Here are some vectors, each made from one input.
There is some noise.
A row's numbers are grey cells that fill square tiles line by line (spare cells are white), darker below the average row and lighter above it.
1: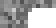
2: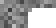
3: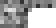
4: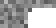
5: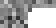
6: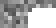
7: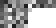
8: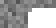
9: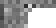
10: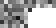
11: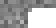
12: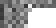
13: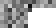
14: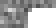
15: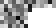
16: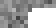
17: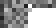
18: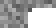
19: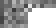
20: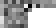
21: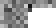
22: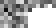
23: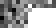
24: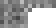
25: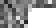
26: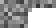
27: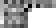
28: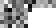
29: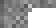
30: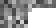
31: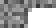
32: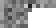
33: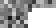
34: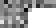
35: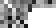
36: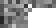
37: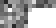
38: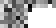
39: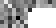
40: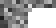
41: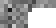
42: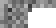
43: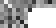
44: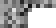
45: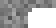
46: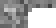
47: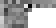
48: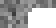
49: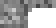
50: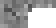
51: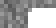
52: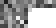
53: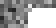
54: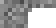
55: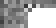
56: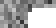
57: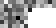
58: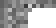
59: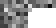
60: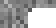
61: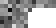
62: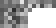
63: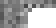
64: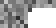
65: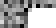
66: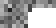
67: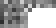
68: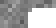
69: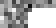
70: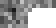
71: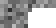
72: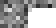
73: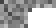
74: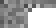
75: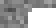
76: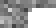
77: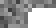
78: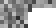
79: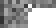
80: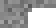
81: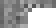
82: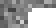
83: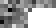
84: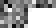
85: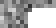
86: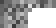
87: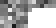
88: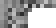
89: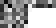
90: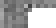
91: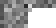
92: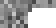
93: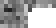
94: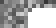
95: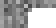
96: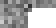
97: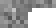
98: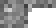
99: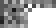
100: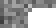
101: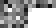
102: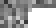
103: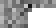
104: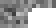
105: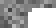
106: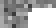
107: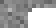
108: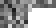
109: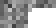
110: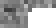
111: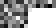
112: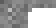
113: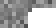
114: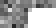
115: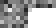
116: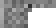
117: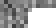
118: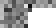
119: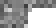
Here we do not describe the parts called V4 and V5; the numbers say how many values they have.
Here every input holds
a true/false value, together with either a point on a 6-point line, or a value of V4 and a value of V5.
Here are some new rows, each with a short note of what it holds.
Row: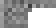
a point on a 6-point line and a true/false value
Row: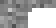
a true/false value, a value of V4 and a value of V5
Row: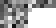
a true/false value, a value of V4 and a value of V5
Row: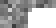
a true/false value, a value of V4 and a value of V5
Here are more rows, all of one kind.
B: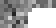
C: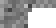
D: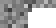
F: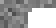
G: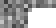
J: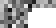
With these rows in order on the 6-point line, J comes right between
D and G.
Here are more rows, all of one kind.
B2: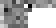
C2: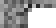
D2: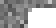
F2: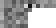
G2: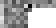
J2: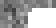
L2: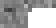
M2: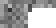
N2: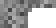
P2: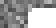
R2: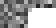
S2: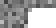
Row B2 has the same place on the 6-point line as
D2, J2 and S2.
